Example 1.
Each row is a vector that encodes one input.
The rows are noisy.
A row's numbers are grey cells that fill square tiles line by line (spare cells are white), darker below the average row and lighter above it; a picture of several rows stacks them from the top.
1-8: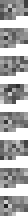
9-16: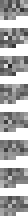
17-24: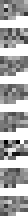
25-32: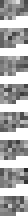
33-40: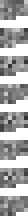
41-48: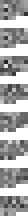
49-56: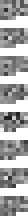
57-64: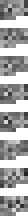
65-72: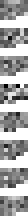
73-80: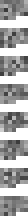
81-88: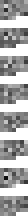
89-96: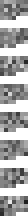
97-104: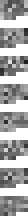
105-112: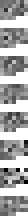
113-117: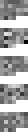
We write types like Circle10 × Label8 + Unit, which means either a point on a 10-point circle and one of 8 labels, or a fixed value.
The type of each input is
List2(Line6).
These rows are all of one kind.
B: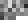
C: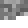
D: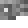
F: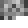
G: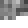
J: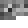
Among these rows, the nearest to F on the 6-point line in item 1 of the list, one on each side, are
B and D.
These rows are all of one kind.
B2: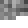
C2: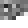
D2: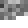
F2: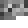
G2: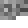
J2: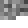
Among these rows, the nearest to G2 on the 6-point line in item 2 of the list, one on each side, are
C2 and J2.
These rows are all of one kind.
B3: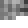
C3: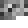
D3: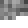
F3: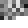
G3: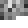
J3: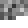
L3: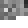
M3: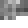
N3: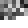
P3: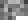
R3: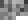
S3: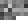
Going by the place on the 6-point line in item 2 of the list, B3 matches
F3 and N3.
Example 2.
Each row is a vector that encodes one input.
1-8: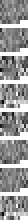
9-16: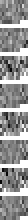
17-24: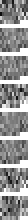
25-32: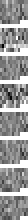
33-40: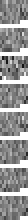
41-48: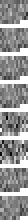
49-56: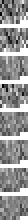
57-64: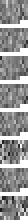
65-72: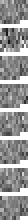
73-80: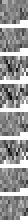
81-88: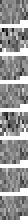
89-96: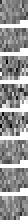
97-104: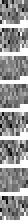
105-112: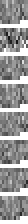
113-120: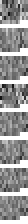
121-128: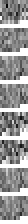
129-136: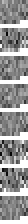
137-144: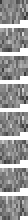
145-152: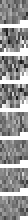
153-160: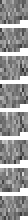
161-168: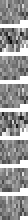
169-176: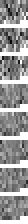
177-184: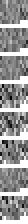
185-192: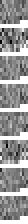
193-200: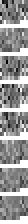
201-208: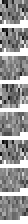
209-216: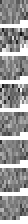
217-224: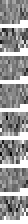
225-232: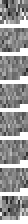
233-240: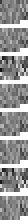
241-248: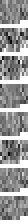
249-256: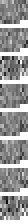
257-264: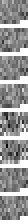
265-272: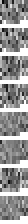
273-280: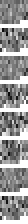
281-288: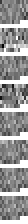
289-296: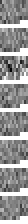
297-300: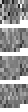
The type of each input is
Bool × Bool × Bool × Bool + Tree11 + Unit.
